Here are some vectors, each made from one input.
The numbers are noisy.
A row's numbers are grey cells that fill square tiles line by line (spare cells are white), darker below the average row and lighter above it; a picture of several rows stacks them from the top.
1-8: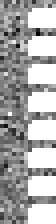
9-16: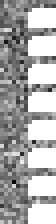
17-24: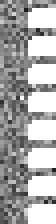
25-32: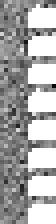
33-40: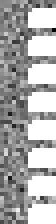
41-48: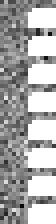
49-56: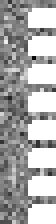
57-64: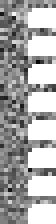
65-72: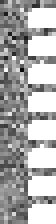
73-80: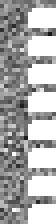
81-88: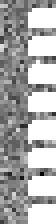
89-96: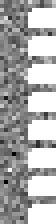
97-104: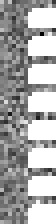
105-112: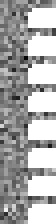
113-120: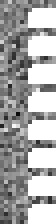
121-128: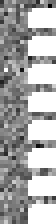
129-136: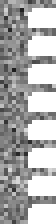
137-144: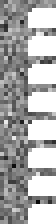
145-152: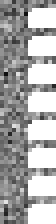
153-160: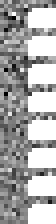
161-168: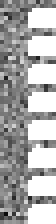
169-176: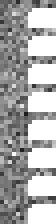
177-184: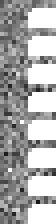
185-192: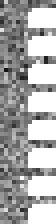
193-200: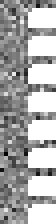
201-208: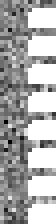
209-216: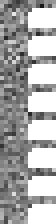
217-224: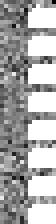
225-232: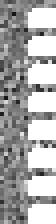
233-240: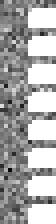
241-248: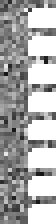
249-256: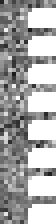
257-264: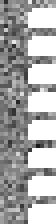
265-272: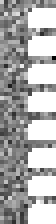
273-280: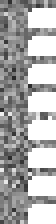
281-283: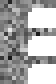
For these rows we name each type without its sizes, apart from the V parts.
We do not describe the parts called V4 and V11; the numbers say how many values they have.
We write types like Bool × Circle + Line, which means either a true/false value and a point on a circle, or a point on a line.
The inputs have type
((Bool × Bool × Bool + Unit) × Label + V4) × Circle × Line × V11.
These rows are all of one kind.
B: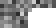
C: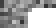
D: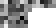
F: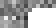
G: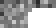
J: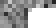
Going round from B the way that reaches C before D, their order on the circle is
B, F, C, J, G, D.
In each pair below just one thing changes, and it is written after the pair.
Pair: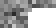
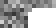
one of the three true/false values
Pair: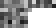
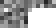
one of the three true/false values
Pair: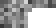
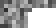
one of the three true/false values
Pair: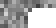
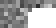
the place on the line
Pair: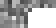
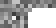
the label
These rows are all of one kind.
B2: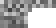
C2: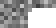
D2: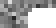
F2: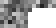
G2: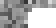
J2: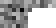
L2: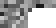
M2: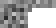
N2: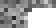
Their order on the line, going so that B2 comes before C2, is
N2, D2, B2, G2, F2, J2, M2, L2, C2.
